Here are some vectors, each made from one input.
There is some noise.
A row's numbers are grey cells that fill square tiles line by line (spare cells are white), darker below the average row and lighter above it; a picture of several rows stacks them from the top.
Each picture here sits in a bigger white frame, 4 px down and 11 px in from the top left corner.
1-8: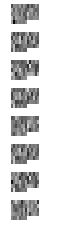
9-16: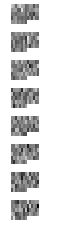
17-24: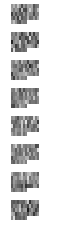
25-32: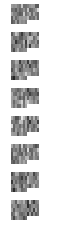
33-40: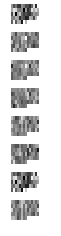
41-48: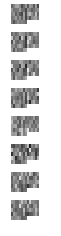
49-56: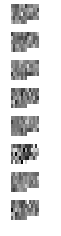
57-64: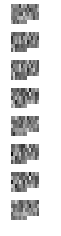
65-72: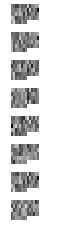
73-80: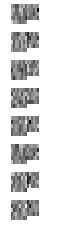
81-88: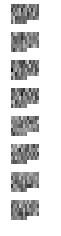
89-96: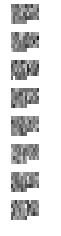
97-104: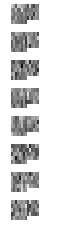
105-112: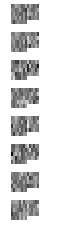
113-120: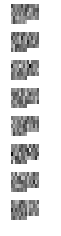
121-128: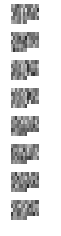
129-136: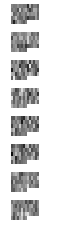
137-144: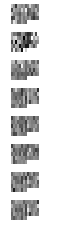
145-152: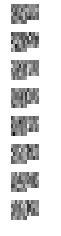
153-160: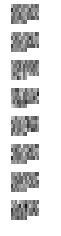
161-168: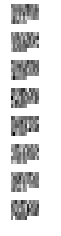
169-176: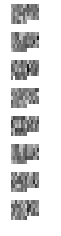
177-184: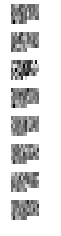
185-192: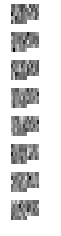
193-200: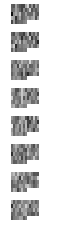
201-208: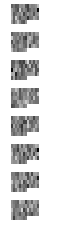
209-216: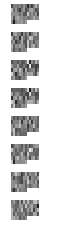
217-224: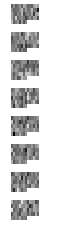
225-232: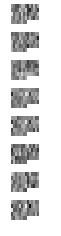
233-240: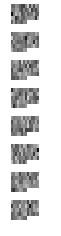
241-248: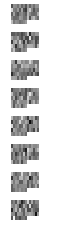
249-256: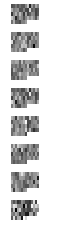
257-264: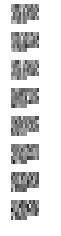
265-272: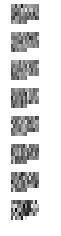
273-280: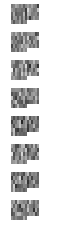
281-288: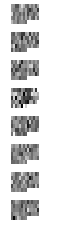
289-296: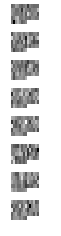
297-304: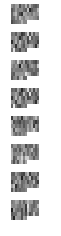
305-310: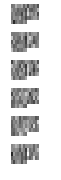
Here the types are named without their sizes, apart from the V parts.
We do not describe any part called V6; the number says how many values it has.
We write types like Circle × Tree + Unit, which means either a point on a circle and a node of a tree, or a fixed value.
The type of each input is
List(Bool × V6).
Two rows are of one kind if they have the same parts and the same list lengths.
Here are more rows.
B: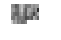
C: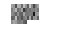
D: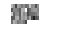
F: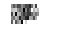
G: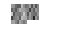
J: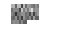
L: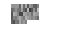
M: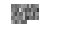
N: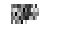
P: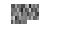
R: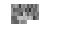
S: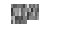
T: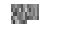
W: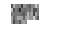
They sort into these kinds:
B, C, J, M, T, W
D, G, L, R
F, N
P, S

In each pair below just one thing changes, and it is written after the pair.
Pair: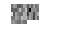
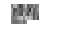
the true/false value in item 1 of the list
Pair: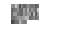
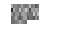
the true/false value in item 1 of the list
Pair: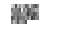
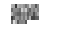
the value of V6 in item 1 of the list
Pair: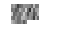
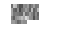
the true/false value in item 1 of the list
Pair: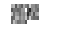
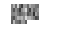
the true/false value in item 1 of the list
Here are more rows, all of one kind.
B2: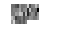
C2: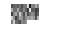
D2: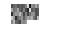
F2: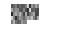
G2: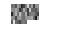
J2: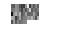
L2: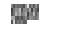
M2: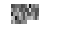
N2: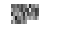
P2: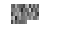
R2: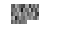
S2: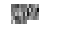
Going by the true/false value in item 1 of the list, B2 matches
L2 and S2.
